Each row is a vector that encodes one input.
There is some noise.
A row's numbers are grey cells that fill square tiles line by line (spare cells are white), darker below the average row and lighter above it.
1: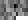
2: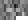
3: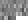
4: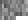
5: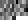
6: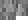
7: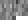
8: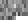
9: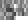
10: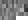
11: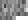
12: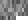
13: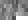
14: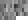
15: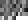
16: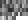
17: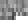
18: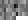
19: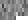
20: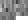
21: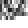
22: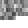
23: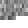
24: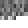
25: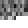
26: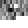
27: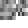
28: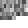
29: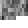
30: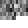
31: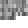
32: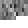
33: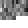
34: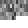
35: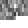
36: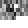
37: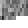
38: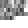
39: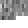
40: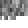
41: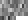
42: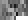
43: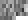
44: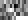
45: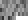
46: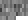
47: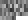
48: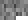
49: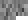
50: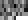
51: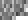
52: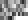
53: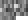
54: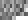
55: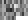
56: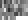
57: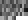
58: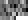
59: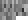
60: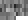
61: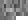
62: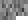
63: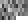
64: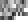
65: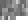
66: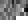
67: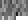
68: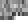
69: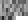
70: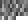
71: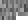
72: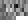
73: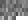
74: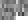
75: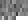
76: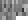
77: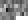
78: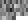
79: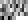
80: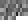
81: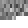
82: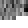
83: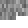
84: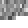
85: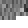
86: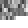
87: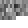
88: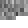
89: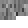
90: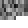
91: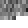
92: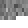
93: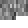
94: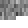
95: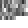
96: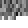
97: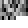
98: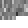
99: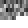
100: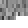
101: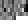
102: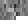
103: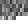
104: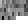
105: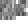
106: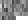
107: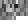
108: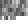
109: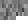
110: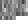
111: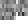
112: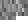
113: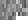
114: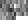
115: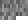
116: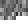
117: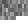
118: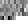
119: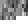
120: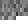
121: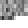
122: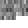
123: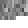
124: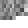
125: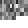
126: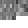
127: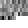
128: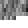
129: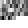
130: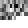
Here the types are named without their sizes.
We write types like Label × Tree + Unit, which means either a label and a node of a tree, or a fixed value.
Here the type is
Label × (Label × Label + Line).
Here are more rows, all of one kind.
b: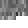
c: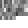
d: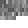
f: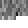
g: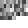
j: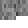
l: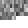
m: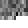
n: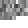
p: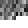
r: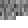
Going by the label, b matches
c, f, l and m.
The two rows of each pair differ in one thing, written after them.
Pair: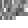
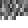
the label
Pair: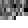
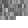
the place on the line
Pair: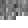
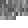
the label
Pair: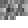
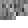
the place on the line
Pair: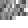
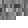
the label
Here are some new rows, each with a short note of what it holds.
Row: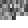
three labels
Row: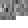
three labels
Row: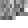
a label and a point on a line
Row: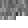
a label and a point on a line
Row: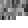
three labels
